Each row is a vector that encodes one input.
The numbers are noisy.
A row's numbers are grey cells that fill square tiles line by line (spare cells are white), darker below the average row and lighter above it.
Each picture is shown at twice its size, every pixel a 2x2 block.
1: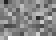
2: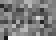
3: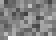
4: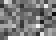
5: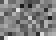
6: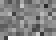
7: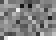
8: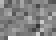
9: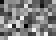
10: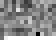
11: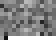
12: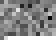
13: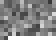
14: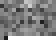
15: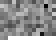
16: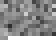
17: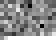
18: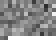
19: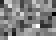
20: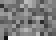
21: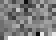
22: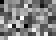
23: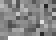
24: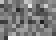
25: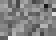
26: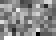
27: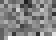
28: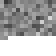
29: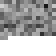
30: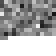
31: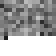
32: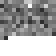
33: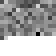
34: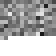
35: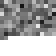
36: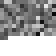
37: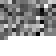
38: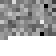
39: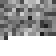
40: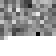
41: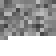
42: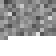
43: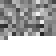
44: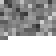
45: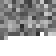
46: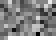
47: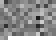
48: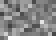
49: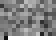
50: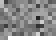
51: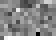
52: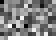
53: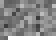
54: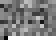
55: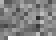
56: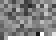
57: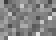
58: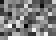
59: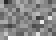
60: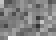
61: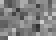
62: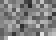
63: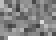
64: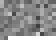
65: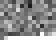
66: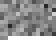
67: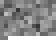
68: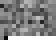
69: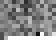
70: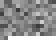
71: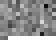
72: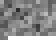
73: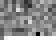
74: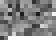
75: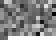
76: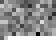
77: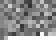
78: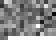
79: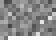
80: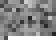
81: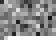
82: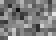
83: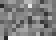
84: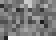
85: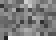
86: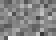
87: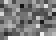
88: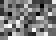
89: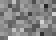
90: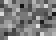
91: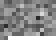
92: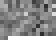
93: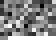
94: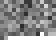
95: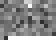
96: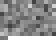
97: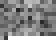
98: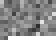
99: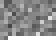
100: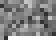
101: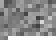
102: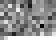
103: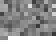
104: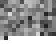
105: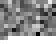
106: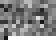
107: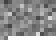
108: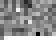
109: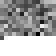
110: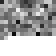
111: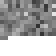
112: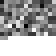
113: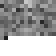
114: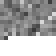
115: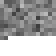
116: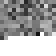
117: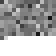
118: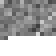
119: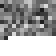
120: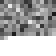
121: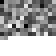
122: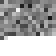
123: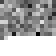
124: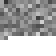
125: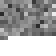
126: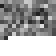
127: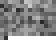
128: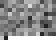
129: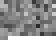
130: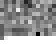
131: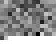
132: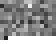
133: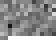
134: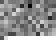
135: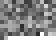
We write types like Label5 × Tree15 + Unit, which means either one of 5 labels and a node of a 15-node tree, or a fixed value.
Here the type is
List2(Bool × Line5 + Line4).
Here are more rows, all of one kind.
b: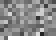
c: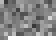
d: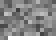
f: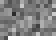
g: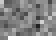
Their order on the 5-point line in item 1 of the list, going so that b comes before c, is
d, f, g, b, c.
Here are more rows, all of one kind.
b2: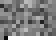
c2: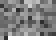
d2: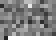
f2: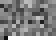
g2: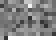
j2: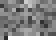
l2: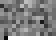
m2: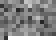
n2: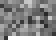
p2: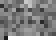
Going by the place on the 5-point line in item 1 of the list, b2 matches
f2, j2, l2 and p2.
